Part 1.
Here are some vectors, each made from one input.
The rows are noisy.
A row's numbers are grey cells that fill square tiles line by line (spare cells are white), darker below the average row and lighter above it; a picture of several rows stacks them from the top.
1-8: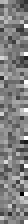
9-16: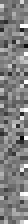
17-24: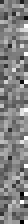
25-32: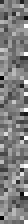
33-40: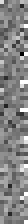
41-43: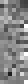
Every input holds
one of 6 labels, together with either a fixed value, or three true/false values.
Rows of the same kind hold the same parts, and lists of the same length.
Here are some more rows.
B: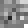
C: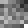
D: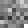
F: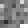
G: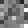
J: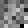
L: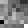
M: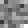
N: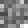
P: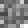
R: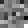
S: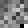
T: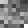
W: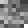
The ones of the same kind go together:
B, C, F, G, J, L, M, S, T, W
D, N, P, R

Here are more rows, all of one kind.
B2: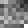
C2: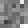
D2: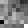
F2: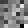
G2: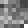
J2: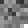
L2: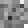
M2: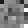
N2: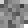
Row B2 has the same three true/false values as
J2 and L2.
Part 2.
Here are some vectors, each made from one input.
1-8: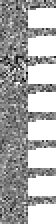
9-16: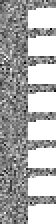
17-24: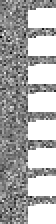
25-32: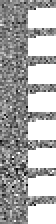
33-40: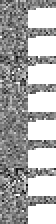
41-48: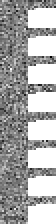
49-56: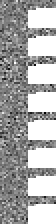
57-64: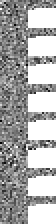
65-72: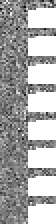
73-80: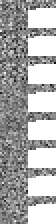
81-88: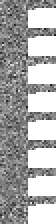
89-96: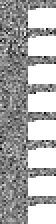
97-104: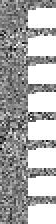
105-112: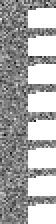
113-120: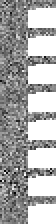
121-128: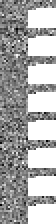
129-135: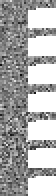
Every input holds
a list of up to two points on a 10-point line.
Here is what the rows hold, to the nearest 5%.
All of them are lists of up to two points on a 10-point line: about 5% are empty, 45% hold one and 50% two.
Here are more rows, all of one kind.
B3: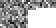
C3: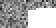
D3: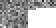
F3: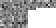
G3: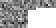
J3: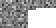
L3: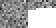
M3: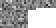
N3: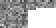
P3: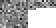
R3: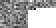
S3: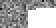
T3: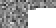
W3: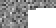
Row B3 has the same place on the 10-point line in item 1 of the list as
D3, R3 and S3.
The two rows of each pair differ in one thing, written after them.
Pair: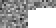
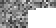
the place on the 10-point line in item 2 of the list
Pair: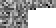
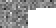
the place on the 10-point line in item 2 of the list
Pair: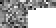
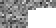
the place on the 10-point line in item 1 of the list
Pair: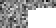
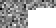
the place on the 10-point line in item 1 of the list
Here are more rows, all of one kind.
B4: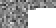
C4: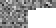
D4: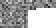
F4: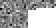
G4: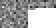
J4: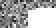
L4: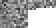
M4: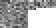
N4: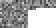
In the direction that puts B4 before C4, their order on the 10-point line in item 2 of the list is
F4, G4, J4, B4, M4, L4, D4, N4, C4.
